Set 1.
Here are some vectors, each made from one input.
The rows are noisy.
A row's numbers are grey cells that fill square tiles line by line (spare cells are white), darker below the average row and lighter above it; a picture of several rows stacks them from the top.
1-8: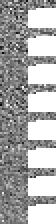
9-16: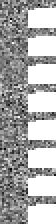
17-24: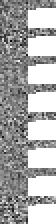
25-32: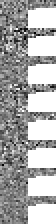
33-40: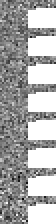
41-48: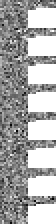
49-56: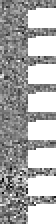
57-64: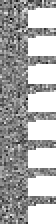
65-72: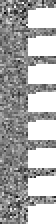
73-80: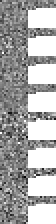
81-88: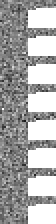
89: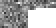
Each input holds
either a point on a 3-point line and a point on a 6-point line, or a point on a 9-point line and a node of a 7-node tree.
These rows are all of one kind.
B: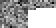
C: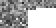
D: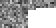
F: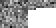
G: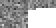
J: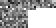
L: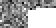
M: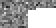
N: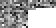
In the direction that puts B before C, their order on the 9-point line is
M, F, D, G, B, L, N, C, J.
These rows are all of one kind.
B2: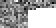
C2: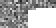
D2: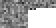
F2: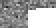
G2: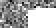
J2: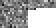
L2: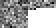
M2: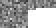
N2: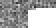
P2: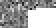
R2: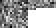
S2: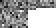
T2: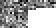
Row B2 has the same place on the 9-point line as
D2 and S2.
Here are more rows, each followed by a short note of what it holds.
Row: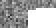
a point on a 3-point line and a point on a 6-point line
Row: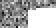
a point on a 3-point line and a point on a 6-point line
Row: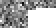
a point on a 9-point line and a node of a 7-node tree
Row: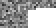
a point on a 9-point line and a node of a 7-node tree
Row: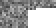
a point on a 9-point line and a node of a 7-node tree
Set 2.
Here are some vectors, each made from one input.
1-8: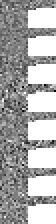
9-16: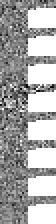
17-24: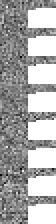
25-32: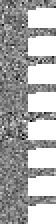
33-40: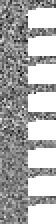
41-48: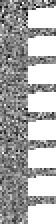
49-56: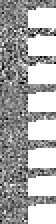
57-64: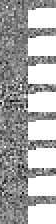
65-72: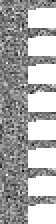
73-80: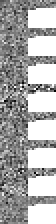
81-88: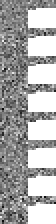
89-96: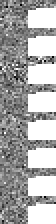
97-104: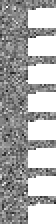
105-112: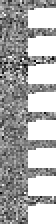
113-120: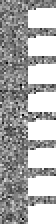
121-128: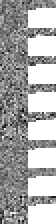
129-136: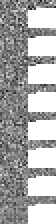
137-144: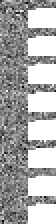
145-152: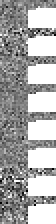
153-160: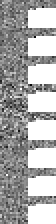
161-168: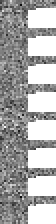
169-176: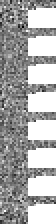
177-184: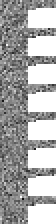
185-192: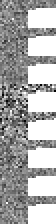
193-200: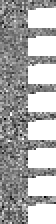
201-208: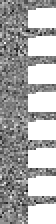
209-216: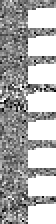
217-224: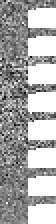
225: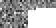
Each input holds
either a point on a 3-point line and a point on a 10-point line, or a point on a 7-point line, a point on a 17-point line and a node of a 7-node tree.
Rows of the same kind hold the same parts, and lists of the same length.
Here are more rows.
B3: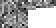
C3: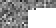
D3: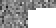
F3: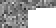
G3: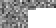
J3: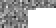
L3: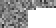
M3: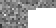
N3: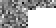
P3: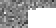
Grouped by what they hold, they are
B3, C3, F3, M3
D3, G3, J3, L3, N3, P3

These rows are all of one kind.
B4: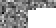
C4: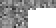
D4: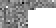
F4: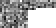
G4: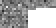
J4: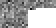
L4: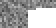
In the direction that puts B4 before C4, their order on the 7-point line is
D4, L4, G4, B4, J4, C4, F4.
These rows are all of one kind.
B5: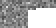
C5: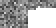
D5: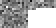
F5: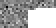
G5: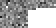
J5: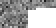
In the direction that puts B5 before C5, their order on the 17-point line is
B5, D5, G5, F5, J5, C5.
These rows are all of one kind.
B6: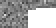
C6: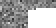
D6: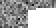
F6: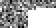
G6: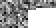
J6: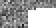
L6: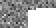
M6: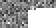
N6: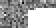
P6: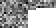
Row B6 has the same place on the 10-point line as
C6, G6 and N6.
